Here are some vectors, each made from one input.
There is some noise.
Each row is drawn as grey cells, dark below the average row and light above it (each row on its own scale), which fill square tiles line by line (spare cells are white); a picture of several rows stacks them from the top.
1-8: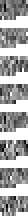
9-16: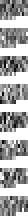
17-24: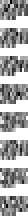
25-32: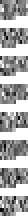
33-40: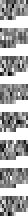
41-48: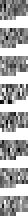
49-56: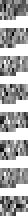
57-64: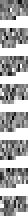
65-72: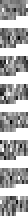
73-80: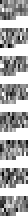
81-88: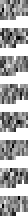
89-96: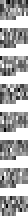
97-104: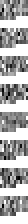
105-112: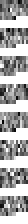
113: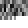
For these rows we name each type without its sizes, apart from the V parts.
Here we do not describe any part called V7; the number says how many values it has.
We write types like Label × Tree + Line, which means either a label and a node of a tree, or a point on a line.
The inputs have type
Line × (Line + V7).
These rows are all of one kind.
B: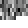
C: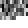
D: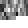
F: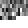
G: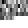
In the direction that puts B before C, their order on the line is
F, B, G, D, C.
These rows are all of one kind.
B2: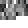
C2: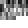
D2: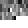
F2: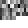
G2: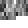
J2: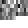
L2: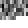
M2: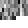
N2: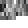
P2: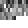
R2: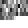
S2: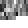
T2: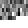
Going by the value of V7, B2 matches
G2, N2 and S2.
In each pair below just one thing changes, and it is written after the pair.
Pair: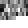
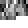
the place on the line
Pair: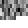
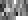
the value of V7
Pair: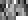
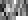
the place on the line
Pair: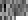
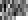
the place on the line
